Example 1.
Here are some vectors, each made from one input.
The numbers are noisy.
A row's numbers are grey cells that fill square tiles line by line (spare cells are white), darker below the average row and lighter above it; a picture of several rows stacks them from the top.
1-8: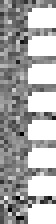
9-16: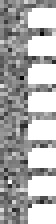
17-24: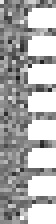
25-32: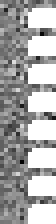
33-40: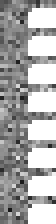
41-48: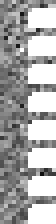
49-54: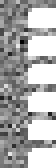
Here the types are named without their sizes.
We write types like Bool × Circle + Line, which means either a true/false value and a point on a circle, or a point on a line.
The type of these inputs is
Label × Tree.
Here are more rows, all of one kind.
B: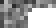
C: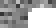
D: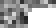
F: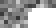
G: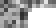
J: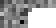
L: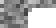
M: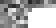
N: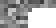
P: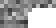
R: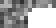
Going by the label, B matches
M, N and R.
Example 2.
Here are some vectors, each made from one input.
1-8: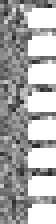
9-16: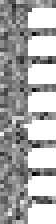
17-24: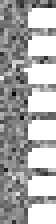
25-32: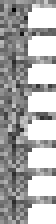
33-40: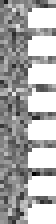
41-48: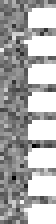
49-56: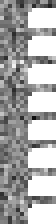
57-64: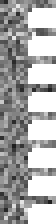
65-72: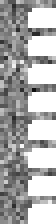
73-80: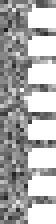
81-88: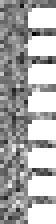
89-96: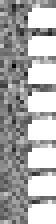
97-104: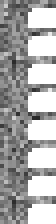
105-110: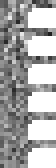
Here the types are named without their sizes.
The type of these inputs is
Bool × Bool × Bool × Bool + Label.
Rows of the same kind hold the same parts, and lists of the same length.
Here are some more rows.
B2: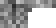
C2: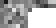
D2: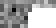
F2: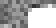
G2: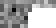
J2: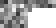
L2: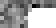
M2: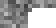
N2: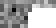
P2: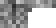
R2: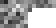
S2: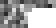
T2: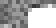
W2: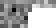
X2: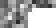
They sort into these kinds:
B2, D2, F2, G2, L2, M2, N2, P2, T2, W2
C2, J2, R2, S2, X2

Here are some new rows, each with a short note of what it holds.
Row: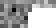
four true/false values
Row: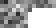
a label
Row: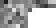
a label
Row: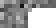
four true/false values
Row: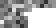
a label
